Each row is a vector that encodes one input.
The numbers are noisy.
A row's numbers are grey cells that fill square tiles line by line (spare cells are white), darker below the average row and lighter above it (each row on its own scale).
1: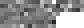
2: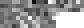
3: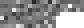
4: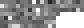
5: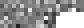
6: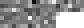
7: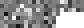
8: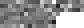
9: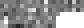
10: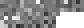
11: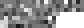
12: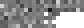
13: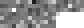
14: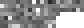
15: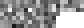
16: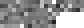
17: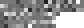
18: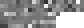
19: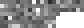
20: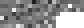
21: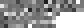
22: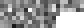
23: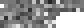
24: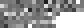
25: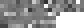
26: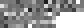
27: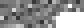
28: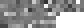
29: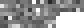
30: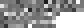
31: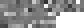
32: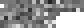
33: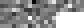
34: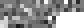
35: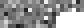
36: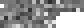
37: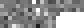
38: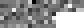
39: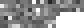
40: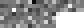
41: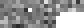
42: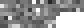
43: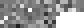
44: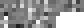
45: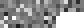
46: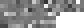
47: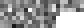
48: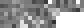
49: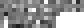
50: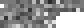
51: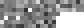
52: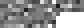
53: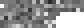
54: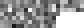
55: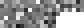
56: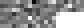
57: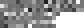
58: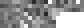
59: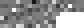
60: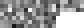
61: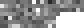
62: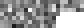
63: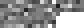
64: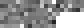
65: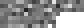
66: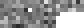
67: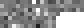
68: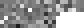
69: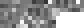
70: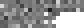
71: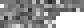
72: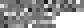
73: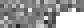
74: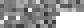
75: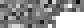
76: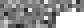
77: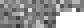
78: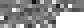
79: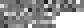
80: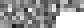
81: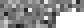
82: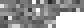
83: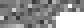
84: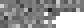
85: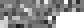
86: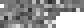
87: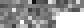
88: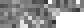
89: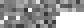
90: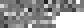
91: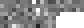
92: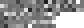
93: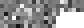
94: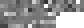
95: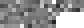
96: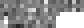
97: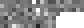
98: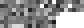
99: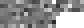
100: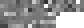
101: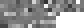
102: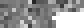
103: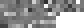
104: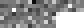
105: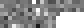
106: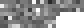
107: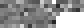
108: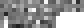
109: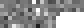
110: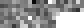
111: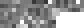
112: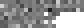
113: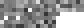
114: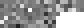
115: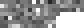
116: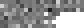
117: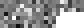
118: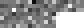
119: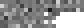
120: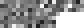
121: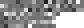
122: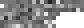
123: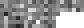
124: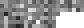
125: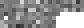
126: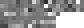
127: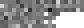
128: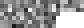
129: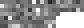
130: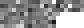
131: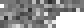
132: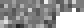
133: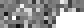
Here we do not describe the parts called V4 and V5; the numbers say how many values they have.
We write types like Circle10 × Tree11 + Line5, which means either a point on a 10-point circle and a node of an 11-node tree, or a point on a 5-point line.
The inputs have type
List2(Line6) + V4 × V5.
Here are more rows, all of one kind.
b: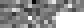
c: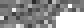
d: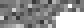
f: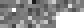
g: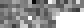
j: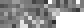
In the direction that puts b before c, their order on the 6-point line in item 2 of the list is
b, g, j, f, c, d.
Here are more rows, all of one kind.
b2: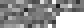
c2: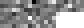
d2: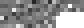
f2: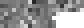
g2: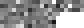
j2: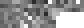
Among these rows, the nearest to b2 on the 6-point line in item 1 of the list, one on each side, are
d2 and g2.
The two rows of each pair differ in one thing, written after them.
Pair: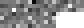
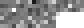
the place on the 6-point line in item 2 of the list
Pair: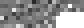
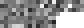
the place on the 6-point line in item 1 of the list
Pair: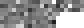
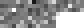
the place on the 6-point line in item 1 of the list
